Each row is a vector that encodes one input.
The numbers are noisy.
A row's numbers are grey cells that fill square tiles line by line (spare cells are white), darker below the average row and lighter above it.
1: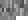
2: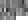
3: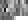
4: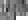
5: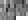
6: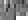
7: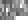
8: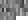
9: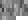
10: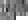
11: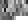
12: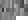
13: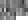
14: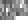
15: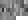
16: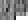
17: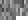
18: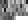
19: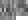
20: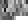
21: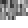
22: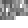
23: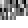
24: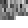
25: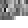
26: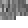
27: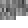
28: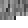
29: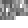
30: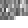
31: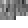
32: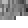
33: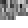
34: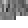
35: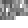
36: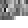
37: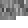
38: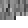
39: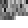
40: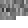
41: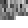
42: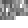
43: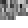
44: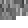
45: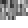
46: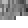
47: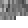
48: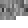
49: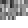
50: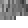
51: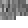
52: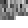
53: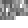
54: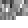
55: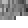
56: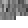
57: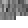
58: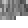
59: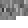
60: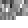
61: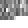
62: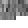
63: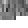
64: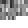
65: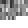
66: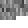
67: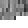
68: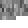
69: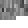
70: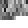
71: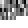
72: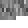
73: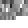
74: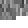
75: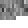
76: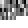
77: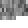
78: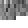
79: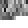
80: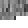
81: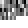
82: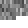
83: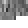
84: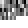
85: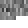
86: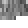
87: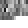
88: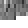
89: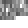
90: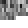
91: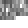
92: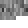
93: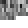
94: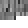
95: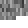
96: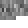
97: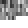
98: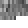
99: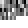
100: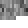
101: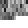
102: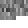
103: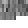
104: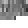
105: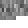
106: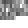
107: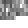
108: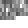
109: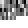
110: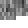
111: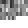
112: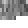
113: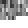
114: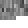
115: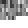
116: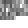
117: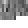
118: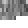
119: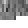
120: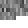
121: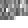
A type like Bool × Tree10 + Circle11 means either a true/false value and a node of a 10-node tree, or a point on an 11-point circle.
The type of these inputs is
Circle10 + Line4 × Line15 + Unit.
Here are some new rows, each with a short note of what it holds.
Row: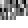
a fixed value
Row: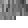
a point on a 4-point line and a point on a 15-point line
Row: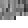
a point on a 4-point line and a point on a 15-point line
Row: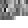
a point on a 10-point circle
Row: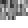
a point on a 10-point circle
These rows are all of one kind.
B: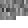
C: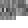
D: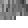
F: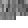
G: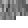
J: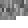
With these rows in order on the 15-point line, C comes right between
F and G.
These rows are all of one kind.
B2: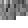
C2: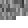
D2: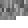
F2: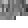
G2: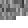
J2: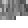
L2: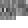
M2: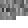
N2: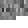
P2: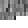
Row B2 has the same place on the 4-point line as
F2 and J2.
